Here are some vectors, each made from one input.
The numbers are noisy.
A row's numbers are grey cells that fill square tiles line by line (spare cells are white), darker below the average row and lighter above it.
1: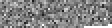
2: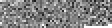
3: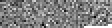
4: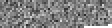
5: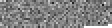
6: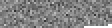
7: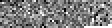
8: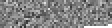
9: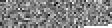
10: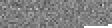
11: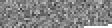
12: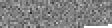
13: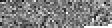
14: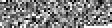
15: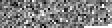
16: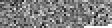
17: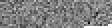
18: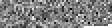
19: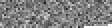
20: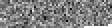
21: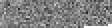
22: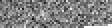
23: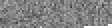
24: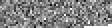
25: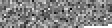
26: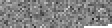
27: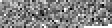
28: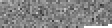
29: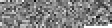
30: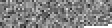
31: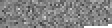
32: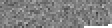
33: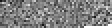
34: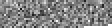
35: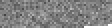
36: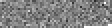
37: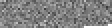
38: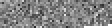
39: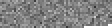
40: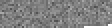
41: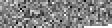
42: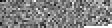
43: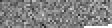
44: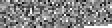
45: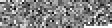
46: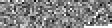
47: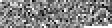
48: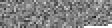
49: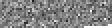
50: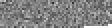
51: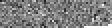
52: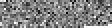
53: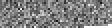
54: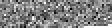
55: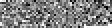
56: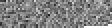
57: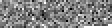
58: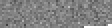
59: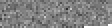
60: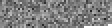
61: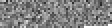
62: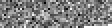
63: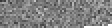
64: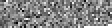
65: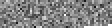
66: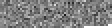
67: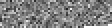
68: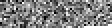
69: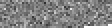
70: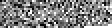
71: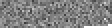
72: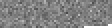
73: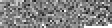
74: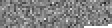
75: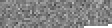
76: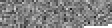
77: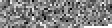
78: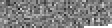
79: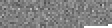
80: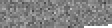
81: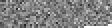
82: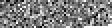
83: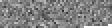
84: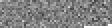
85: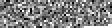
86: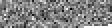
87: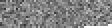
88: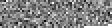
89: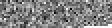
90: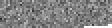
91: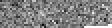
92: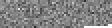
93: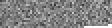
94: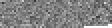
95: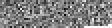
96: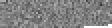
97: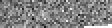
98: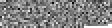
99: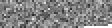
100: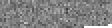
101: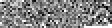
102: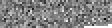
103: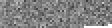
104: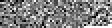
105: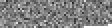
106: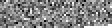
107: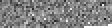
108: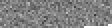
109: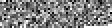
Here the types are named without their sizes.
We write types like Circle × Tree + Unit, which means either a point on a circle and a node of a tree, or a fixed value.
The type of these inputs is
(Bool × Bool × Bool × Bool + Label) × Label.
